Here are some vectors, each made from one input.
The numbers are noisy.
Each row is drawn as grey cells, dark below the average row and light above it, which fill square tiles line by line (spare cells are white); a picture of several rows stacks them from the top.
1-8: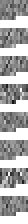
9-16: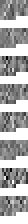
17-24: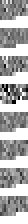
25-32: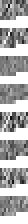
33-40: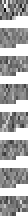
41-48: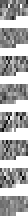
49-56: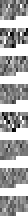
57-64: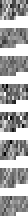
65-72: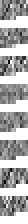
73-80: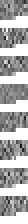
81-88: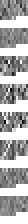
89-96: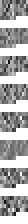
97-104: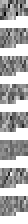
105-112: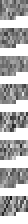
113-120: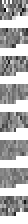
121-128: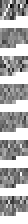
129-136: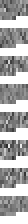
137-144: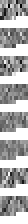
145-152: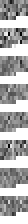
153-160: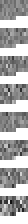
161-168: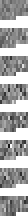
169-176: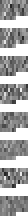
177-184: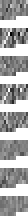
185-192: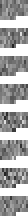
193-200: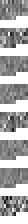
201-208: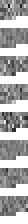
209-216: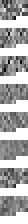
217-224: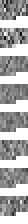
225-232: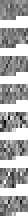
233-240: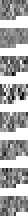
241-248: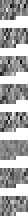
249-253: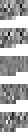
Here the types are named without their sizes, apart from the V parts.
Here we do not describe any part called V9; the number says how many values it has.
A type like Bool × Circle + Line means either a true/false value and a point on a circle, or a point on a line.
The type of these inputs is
(Bool × Label + Tree) × Tree + V9.
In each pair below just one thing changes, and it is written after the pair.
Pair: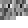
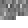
the node of the tree
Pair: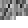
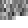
the label
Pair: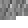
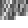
the true/false value
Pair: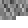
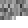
the label
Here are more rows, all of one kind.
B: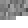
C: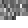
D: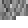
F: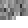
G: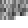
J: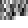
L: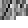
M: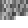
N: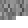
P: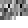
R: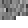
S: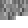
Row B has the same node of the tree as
N and S.
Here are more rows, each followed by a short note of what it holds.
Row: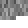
a node of each of two trees
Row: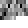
a value of V9
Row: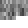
a label, a node of a tree and a true/false value
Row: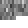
a value of V9
